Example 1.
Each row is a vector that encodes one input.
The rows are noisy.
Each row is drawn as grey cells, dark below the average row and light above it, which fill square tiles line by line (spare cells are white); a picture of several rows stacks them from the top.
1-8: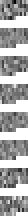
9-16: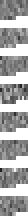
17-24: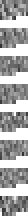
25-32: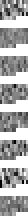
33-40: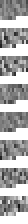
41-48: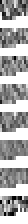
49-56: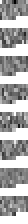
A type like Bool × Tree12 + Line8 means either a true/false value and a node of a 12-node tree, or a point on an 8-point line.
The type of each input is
Bool × Bool × Bool.
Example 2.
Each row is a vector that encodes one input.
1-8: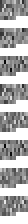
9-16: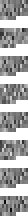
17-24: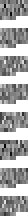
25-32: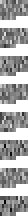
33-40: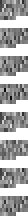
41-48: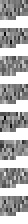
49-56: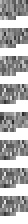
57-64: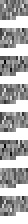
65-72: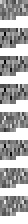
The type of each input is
Line10.
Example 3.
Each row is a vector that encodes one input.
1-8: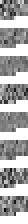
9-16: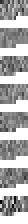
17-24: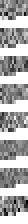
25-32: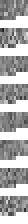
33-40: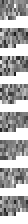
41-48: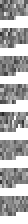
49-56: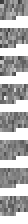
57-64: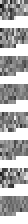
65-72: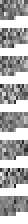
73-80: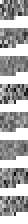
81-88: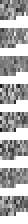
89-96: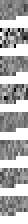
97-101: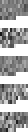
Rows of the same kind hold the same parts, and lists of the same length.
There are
2 kinds of row.
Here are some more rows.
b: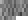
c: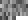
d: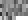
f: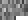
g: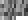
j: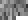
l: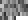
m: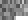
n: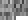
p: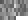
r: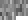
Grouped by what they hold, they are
b, c, f, g, j, l, m, p
d, n, r

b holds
four true/false values.
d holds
a fixed value.
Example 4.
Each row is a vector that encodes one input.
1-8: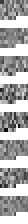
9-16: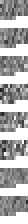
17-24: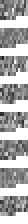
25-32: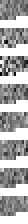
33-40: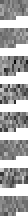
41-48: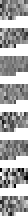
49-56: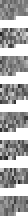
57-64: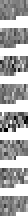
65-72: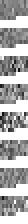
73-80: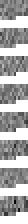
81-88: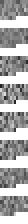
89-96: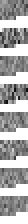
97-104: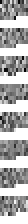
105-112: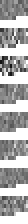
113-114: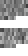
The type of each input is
Tree9.
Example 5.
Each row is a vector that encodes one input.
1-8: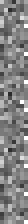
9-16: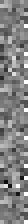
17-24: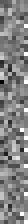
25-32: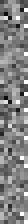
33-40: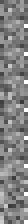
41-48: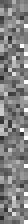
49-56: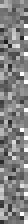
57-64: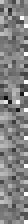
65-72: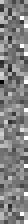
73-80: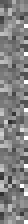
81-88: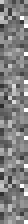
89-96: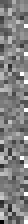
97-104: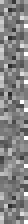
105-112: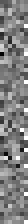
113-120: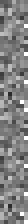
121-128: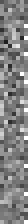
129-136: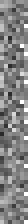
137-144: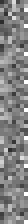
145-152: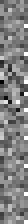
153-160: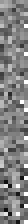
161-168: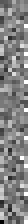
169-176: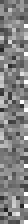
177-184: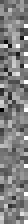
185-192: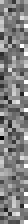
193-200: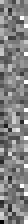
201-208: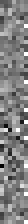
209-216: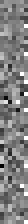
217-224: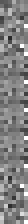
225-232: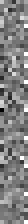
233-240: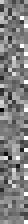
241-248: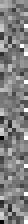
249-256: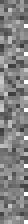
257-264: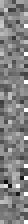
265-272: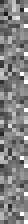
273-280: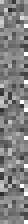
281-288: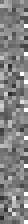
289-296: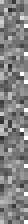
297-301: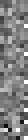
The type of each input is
Line14.
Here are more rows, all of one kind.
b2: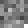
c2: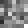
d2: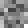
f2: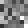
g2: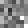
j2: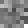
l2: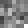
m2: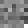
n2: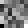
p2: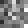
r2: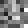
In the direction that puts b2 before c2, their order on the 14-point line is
n2, f2, g2, d2, j2, m2, b2, l2, c2, p2, r2.
